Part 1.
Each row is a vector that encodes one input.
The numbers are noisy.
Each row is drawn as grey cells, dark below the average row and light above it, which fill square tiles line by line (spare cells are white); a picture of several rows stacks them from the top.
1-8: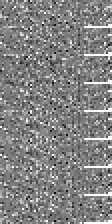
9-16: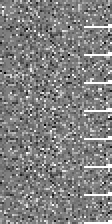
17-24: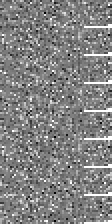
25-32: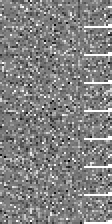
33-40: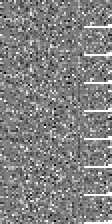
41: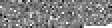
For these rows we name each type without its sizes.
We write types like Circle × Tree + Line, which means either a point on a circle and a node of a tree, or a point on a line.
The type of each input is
Label + Line.
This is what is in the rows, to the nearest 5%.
About 55% of them hold a label. The rest hold a point on a line.
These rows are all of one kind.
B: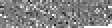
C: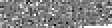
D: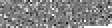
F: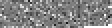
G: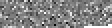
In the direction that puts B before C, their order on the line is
G, F, B, D, C.
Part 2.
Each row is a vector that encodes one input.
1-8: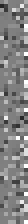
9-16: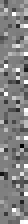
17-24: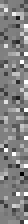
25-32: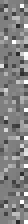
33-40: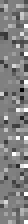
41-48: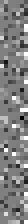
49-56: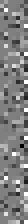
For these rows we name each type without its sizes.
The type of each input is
Bool × Bool × Bool × Line.
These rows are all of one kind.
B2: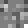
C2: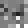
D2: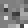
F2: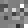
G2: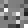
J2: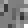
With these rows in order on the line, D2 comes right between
B2 and J2.
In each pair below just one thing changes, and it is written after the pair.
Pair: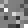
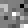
the place on the line
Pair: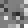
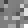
one of the three true/false values
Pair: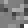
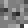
the place on the line
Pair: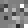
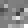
the place on the line
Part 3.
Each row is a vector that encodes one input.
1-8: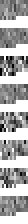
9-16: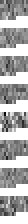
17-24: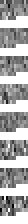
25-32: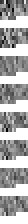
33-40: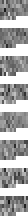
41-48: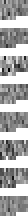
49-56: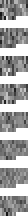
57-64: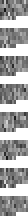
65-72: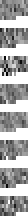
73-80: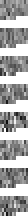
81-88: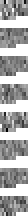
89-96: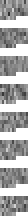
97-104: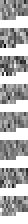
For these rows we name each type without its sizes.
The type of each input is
(Bool × Bool × Bool × Bool + Unit) × Line.
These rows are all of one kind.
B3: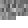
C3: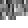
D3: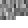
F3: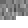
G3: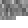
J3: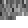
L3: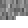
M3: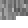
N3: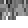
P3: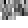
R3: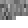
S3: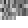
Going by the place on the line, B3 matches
D3, M3, N3 and S3.
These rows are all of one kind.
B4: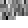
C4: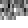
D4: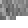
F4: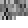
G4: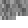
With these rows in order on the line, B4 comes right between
F4 and G4.
